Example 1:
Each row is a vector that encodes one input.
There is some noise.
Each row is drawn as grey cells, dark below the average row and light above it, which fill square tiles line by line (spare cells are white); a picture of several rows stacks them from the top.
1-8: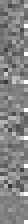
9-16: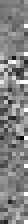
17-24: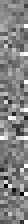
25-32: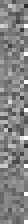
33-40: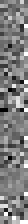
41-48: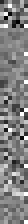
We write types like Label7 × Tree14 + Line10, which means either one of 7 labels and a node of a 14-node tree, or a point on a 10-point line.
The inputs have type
Label9.
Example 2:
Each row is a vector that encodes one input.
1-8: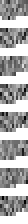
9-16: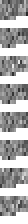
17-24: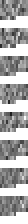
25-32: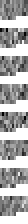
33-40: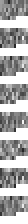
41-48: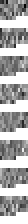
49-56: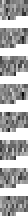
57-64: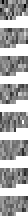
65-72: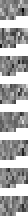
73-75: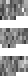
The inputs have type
Circle13 + Unit.
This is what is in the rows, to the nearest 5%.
About 90% of them hold a point on a 13-point circle. The rest hold a fixed value.
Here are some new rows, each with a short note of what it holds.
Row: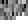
a fixed value
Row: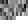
a fixed value
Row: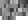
a point on a 13-point circle
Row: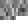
a point on a 13-point circle
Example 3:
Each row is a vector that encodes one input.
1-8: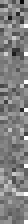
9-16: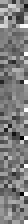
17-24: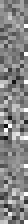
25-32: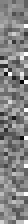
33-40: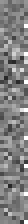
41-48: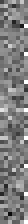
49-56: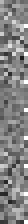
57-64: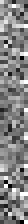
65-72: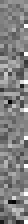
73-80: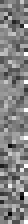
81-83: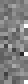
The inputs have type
Label11.
